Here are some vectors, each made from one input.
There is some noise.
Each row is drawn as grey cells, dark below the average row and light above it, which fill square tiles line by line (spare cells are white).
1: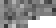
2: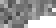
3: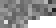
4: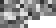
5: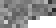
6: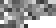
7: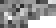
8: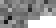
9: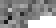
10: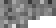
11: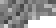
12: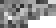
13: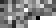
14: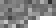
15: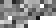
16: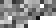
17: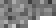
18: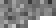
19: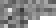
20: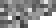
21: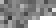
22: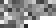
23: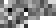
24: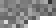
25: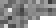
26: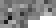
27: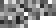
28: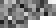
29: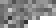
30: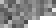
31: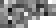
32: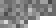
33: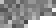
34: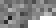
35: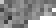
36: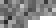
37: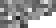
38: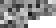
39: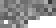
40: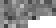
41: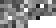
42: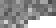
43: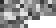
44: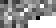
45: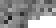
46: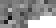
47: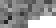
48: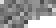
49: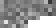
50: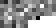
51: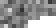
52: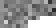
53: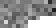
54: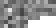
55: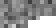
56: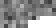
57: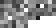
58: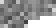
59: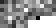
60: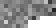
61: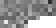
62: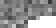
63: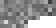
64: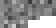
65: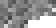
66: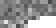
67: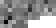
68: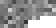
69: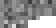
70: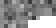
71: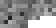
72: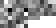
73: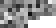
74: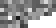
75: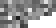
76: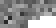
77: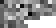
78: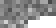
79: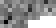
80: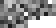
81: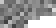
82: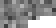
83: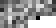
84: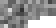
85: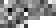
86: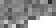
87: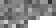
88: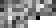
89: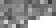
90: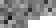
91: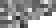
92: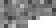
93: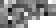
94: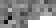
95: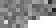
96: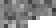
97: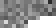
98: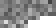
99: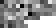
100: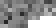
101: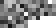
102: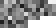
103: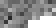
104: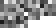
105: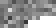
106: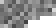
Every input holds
either a point on a 3-point line and a point on a 5-point line, or a list of up to two points on a 6-point line.
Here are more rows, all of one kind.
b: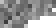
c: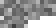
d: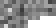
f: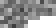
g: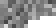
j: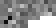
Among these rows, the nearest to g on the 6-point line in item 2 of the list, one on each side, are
b and d.
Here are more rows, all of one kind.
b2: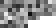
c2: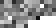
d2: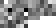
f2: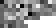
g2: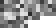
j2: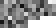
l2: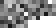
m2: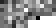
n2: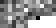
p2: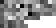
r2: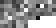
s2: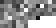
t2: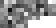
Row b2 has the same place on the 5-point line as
r2, s2 and t2.
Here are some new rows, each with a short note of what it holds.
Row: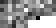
a point on a 3-point line and a point on a 5-point line
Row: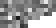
the empty list
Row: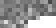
a list of one item
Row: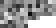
a point on a 3-point line and a point on a 5-point line
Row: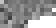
a list of two items
